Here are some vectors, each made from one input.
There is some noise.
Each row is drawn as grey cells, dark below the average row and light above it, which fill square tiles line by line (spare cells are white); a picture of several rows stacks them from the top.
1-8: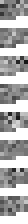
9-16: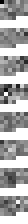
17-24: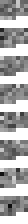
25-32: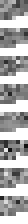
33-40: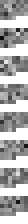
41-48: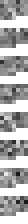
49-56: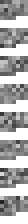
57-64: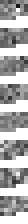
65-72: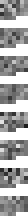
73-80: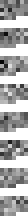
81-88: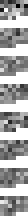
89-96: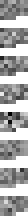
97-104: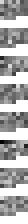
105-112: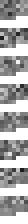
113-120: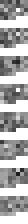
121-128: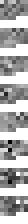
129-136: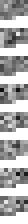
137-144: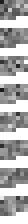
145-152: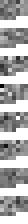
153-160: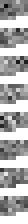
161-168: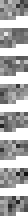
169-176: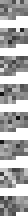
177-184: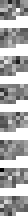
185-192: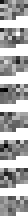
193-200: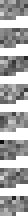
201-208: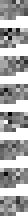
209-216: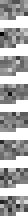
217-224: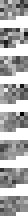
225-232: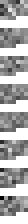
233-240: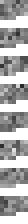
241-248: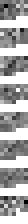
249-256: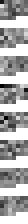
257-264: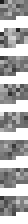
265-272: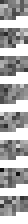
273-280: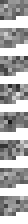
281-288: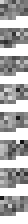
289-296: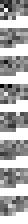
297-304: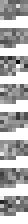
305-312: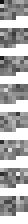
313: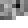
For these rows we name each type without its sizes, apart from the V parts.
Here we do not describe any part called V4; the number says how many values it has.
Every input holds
a value of V4, together with either a point on a line, or five true/false values.
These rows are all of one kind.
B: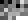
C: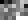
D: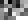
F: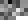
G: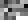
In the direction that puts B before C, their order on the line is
F, D, B, G, C.
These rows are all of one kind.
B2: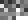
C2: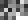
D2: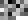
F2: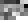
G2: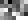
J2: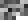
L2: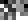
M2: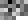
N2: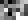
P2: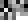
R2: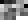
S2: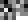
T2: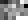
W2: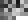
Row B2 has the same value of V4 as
D2, L2 and M2.
